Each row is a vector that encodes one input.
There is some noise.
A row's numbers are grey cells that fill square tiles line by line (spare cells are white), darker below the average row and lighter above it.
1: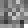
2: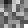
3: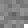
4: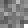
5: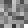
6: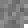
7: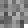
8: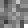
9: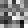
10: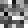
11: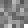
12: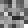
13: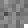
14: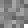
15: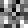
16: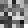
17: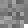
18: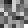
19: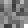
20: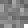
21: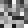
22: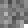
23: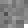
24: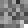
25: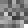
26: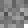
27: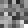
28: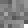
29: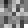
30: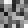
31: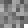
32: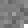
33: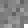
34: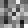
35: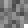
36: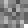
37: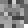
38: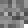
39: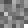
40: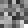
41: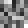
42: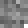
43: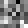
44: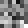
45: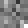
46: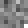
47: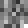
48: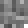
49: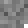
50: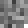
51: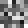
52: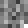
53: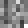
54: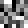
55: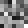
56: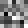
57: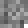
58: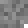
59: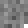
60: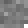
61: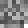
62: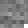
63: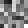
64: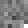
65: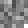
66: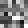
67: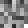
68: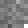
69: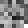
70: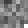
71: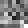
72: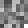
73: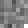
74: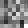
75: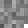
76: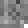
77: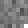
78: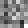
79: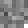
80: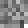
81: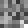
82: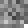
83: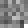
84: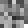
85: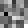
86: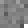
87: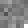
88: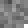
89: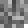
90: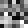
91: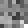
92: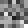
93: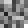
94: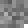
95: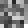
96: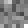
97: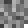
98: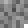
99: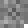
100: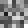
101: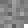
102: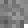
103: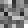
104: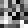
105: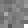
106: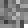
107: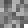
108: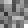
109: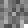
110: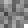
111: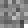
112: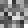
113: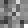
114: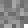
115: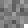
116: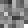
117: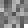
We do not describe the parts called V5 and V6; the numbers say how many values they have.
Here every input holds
a value of V5, together with either a point on a 4-point line and a true/false value, or a value of V6.
